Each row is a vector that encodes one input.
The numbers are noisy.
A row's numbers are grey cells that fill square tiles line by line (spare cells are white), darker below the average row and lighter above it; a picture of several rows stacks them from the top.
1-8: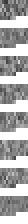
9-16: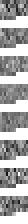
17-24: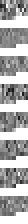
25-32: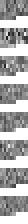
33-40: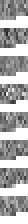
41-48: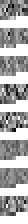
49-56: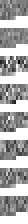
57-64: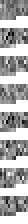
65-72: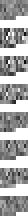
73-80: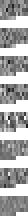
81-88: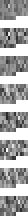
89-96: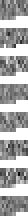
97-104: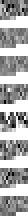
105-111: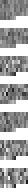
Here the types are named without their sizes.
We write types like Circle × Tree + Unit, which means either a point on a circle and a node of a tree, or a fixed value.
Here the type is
Bool × Bool × Bool × Line.
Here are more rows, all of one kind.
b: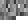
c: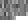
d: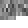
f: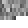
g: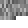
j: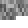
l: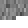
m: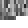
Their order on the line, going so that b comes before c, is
b, g, f, d, j, m, l, c.
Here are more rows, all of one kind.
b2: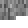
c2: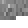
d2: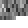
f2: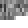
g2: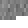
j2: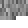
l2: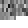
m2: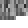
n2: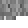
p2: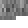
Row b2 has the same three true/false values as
c2, d2 and p2.
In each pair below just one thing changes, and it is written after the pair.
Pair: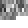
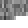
one of the three true/false values
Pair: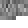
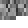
the place on the line
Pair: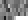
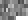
the place on the line
